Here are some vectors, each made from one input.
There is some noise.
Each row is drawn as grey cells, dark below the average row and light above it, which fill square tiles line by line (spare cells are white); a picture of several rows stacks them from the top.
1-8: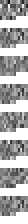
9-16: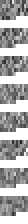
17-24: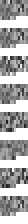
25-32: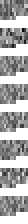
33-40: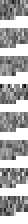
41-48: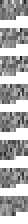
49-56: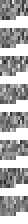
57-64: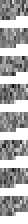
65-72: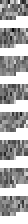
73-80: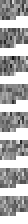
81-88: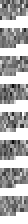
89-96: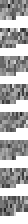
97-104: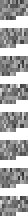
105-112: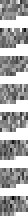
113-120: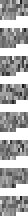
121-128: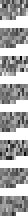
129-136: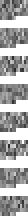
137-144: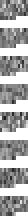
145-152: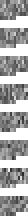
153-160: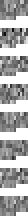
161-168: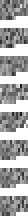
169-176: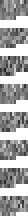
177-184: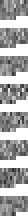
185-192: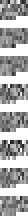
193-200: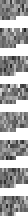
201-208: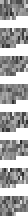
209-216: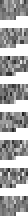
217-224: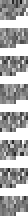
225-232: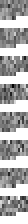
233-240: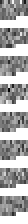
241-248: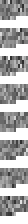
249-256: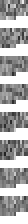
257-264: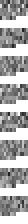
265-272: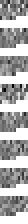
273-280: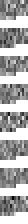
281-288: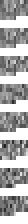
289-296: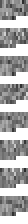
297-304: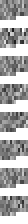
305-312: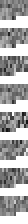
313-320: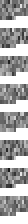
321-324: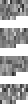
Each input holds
a point on an 11-point circle.
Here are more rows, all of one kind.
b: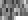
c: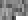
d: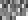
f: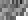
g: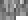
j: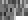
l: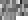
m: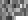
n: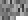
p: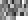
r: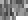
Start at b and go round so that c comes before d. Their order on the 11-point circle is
b, j, r, n, g, c, p, l, d, f, m.
